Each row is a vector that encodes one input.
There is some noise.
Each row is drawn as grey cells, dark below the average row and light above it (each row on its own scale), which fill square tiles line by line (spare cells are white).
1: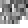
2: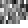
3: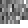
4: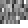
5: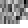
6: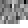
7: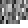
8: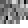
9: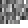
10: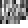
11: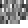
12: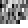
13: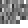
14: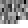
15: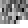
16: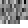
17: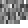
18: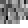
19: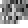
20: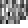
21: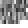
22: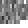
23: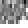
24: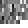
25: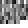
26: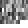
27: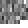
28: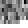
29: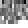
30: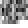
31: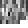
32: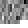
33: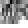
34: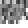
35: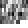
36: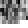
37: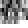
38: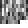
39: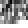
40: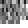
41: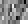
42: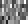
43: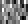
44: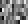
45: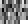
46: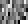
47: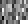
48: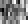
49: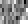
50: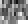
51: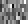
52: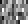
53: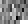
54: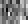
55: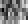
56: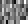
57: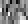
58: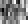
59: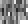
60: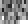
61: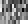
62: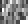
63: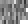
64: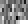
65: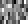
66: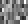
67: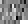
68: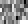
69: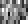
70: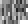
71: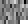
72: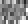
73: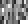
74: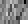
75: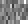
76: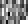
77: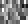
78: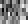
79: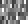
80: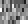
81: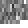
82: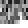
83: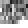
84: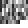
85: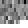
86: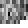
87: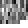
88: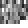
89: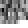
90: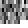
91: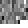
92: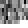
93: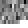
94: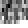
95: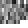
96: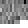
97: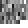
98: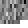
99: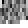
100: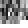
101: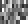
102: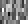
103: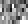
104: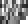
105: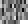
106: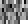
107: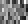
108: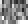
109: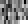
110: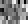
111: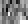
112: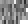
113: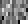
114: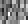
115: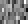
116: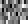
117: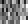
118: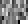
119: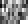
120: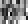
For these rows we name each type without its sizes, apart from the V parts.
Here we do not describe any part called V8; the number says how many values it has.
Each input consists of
a node of a tree, a true/false value and a value of V8.
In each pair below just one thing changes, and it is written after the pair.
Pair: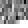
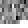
the node of the tree
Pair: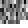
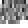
the value of V8
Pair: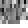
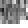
the node of the tree
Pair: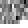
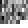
the true/false value
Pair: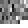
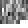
the node of the tree
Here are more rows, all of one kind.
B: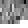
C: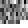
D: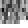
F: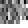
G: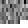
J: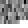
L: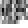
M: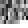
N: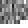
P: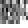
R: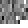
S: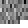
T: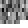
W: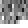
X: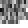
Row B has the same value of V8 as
F, G, P and S.
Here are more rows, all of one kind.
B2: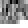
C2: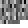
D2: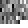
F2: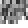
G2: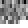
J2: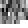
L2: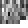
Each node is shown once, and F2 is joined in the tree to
B2.
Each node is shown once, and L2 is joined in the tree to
G2.
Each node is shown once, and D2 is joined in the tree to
B2, G2 and J2.
